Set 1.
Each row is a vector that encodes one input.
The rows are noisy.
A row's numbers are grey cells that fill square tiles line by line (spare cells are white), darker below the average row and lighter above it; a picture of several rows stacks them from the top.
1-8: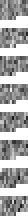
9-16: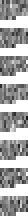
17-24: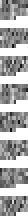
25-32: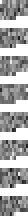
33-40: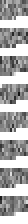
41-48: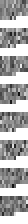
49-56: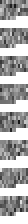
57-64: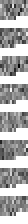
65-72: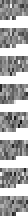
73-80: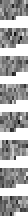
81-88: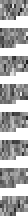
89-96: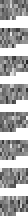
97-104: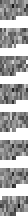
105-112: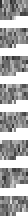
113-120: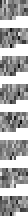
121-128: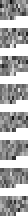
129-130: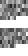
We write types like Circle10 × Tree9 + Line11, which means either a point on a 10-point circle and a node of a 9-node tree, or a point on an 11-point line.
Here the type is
Bool × Bool × Bool × Tree8.
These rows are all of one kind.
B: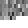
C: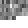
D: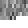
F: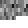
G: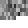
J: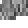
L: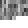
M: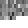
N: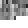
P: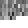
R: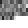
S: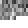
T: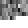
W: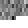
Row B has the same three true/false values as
M, P, T and W.
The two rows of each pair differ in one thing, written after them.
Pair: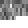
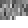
one of the three true/false values
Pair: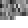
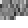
the node of the tree
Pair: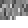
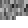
the node of the tree
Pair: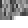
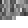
one of the three true/false values
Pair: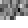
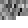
the node of the tree
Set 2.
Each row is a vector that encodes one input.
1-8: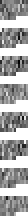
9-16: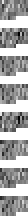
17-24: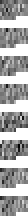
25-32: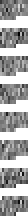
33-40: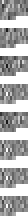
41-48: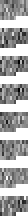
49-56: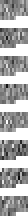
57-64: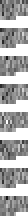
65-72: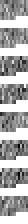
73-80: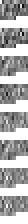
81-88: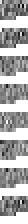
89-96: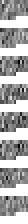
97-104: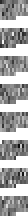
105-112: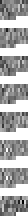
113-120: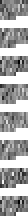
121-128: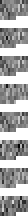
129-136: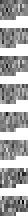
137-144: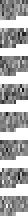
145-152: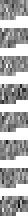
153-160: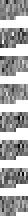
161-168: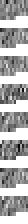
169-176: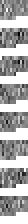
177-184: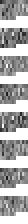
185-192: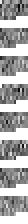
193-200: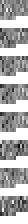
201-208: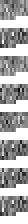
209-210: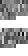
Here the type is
Bool × Bool × Bool + Circle11.
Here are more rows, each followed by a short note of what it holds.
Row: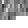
three true/false values
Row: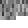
three true/false values
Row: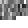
a point on an 11-point circle
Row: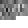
three true/false values
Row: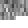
three true/false values
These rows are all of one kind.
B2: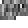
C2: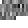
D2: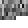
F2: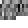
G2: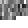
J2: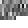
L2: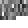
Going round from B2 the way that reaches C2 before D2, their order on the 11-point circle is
B2, C2, F2, G2, L2, D2, J2.
